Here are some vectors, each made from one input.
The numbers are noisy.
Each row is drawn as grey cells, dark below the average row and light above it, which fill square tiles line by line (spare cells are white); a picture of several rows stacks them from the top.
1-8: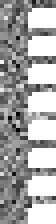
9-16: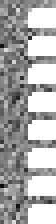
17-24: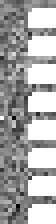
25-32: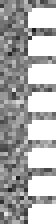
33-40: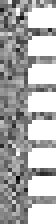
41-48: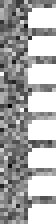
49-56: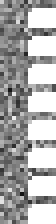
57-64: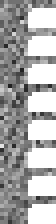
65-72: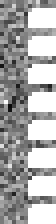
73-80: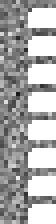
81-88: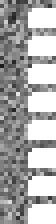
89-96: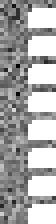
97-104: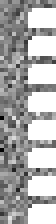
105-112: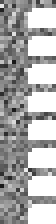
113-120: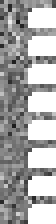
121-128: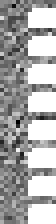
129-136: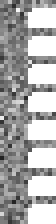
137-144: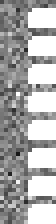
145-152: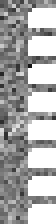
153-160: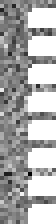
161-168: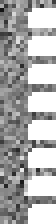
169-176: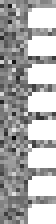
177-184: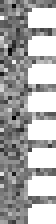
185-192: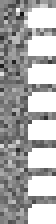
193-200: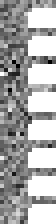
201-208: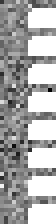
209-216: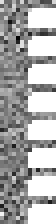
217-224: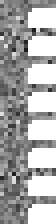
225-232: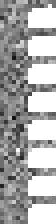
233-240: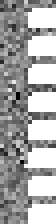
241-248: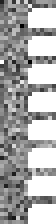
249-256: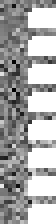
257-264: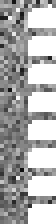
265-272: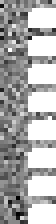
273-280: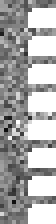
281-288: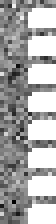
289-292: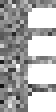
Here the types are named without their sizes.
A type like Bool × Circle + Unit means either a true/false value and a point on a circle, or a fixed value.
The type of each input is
List(Bool × Line + Circle).
